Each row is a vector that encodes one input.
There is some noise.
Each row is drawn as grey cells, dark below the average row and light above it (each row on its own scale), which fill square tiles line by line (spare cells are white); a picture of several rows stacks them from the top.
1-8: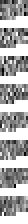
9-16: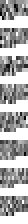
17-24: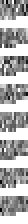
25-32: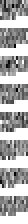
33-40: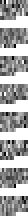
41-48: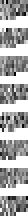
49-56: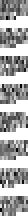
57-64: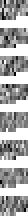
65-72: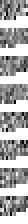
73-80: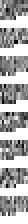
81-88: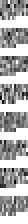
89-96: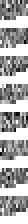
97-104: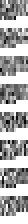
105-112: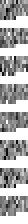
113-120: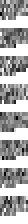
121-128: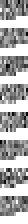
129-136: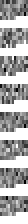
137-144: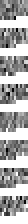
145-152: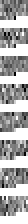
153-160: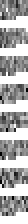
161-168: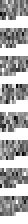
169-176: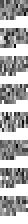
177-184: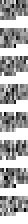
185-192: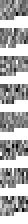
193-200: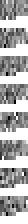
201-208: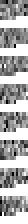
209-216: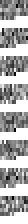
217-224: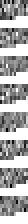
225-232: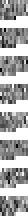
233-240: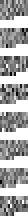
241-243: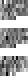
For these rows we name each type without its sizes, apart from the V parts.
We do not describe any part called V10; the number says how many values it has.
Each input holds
either a point on each of two circles and a label, or a node of a tree and a value of V10.
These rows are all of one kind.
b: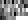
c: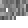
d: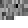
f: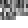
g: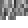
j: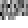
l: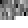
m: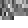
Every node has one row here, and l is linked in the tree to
g.
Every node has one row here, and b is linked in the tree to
f.
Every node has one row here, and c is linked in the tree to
g.
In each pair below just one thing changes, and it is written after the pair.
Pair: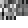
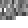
the value of V10
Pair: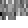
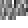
the node of the tree
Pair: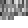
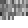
the node of the tree
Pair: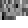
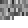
the value of V10
